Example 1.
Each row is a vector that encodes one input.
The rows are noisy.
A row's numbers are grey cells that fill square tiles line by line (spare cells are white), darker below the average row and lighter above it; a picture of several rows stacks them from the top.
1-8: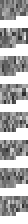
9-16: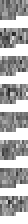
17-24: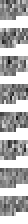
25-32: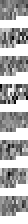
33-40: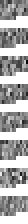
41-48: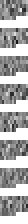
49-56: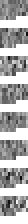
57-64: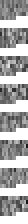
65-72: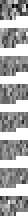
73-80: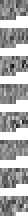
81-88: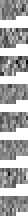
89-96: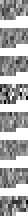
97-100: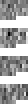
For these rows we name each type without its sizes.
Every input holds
three true/false values.
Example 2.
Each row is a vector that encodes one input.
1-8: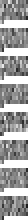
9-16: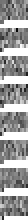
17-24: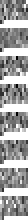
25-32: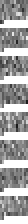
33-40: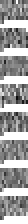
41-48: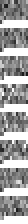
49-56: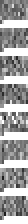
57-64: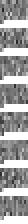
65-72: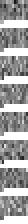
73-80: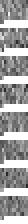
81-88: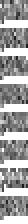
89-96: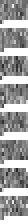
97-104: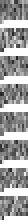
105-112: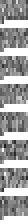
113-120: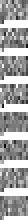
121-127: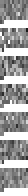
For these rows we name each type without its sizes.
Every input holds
four true/false values.
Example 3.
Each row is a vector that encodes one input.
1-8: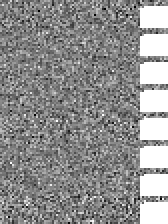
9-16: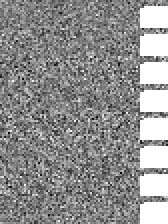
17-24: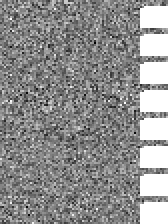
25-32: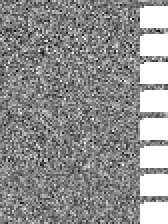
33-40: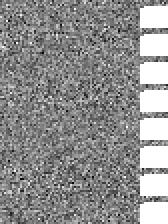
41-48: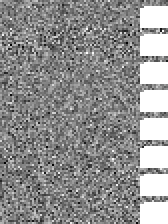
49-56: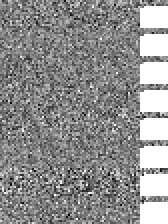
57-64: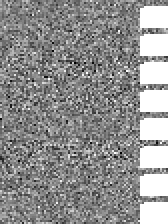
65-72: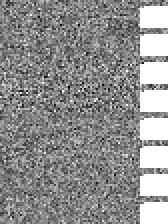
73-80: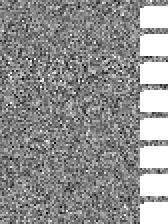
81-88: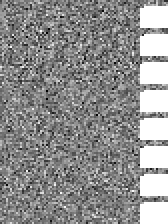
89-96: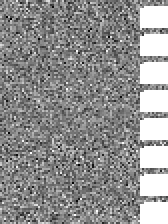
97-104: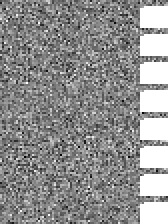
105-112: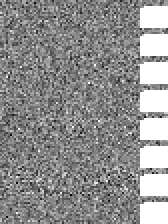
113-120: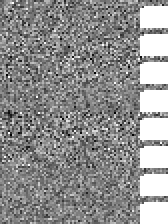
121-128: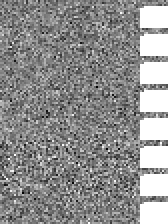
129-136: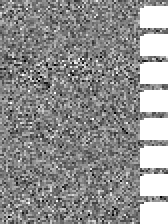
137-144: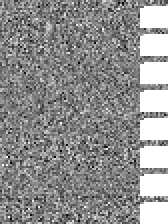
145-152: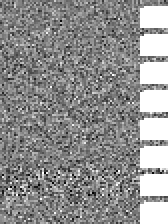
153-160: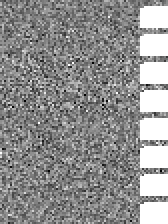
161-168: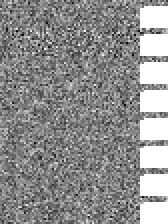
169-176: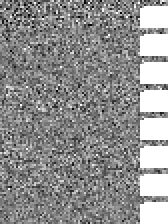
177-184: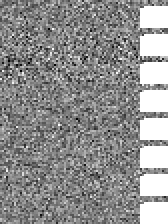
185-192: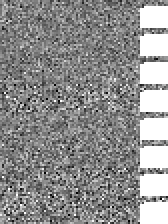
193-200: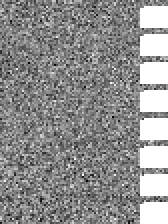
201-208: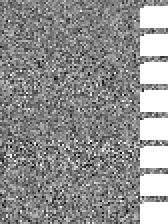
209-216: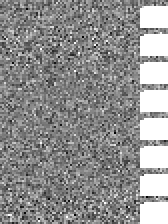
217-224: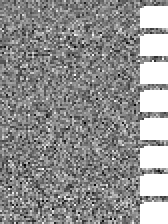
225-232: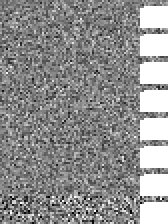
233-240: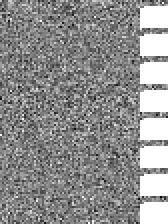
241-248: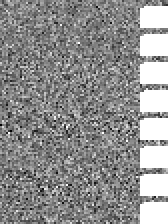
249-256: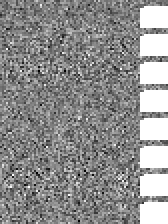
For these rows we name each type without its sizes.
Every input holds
three true/false values.
